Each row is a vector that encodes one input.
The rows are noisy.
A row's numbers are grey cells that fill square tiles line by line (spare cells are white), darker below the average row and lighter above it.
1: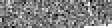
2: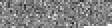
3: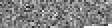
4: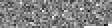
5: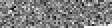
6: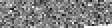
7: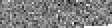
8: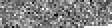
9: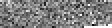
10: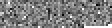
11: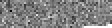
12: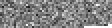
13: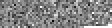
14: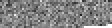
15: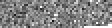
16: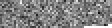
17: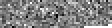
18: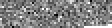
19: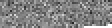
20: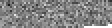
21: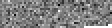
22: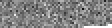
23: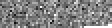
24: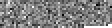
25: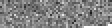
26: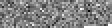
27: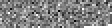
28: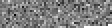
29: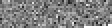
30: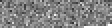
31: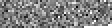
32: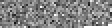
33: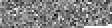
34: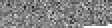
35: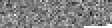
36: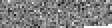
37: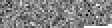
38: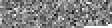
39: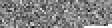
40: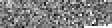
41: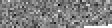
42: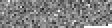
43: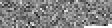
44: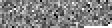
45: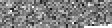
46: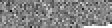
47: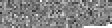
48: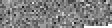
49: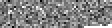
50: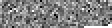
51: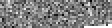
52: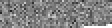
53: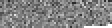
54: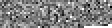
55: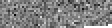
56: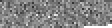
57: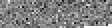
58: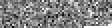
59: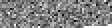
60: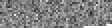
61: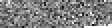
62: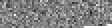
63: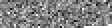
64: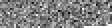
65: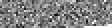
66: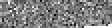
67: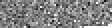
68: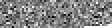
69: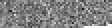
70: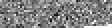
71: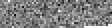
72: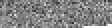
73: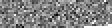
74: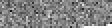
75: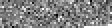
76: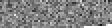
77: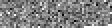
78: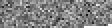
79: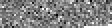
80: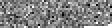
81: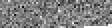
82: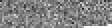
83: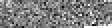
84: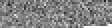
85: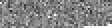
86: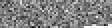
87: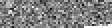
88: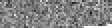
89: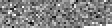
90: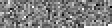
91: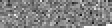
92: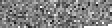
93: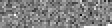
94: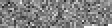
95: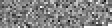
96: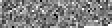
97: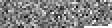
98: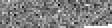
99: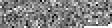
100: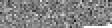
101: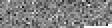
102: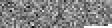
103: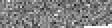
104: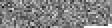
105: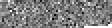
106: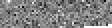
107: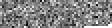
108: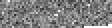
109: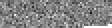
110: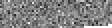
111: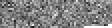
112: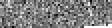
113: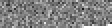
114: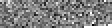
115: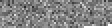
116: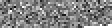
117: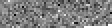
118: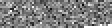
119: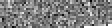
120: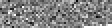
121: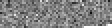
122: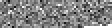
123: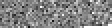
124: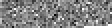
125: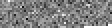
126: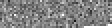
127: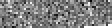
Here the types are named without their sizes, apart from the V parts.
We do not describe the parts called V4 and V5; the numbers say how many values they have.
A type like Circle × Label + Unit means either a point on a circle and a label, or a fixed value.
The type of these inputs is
(Bool × Line + V5) × V4.
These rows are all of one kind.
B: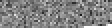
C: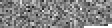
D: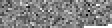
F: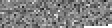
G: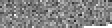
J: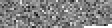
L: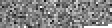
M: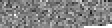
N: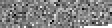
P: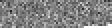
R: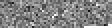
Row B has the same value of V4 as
G, M and P.
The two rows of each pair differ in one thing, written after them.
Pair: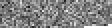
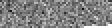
the value of V4
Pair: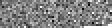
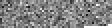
the value of V4
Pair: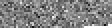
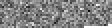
the place on the line
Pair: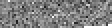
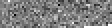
the place on the line
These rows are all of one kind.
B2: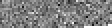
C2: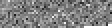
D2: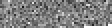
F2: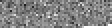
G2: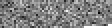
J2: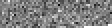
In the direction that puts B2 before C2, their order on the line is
B2, D2, C2, F2, G2, J2.
